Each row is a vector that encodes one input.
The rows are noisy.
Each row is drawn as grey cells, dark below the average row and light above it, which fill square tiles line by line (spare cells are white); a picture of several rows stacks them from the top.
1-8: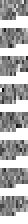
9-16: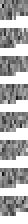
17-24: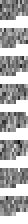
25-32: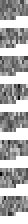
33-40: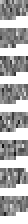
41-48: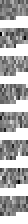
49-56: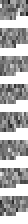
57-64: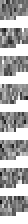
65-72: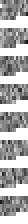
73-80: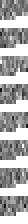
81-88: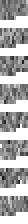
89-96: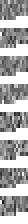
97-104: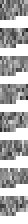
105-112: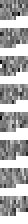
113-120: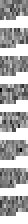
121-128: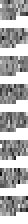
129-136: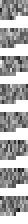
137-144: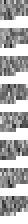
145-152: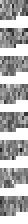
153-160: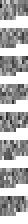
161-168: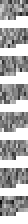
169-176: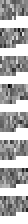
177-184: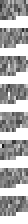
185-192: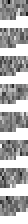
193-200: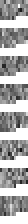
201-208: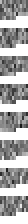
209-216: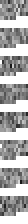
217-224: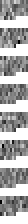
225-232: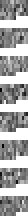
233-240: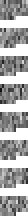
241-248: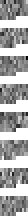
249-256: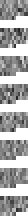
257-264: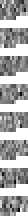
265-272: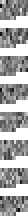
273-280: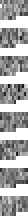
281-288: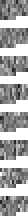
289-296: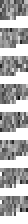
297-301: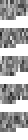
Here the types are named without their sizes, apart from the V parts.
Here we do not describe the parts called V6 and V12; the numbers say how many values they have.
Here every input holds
a value of V6 and a value of V12, together with either a label, or a point on a line.
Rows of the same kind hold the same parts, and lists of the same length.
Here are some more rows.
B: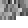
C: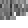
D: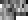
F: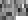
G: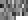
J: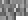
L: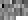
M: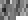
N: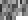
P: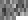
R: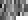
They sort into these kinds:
B, D, G, J, R
C, F, L, M, N, P

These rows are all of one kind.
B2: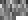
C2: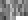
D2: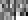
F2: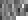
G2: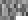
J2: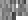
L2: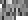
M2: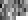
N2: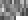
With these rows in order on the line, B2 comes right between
C2 and L2.
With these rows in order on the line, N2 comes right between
D2 and M2.
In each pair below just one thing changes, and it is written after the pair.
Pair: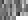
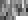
the value of V6
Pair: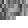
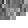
the label
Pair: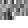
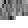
the value of V12
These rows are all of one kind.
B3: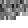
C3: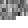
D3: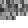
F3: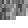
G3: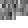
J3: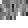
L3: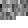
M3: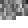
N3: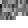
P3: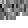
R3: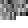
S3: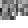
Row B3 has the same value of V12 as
J3, L3, N3 and P3.
